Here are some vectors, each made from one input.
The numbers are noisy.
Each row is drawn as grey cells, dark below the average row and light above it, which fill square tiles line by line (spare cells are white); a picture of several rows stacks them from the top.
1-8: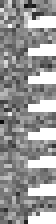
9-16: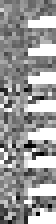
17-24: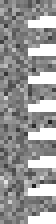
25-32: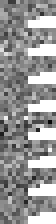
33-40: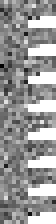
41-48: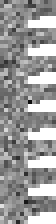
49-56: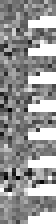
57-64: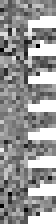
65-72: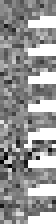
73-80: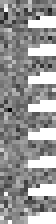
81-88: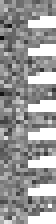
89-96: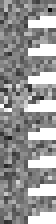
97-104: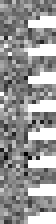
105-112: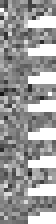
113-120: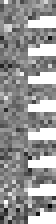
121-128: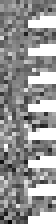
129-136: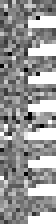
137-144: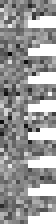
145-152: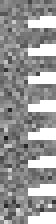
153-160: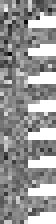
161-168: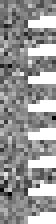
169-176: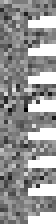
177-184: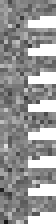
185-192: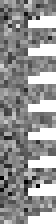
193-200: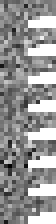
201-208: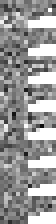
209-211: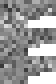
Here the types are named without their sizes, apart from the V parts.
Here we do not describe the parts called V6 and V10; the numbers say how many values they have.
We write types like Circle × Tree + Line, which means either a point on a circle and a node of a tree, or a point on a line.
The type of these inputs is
(Bool × Bool × Bool × Bool + V6) × Line × V10.
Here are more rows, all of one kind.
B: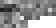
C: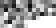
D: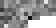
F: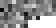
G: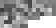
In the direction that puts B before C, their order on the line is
B, F, G, D, C.
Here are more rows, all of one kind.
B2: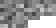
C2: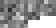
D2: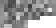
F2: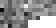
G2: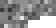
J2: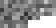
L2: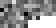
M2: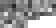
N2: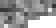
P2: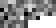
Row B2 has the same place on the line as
C2, D2, J2 and M2.
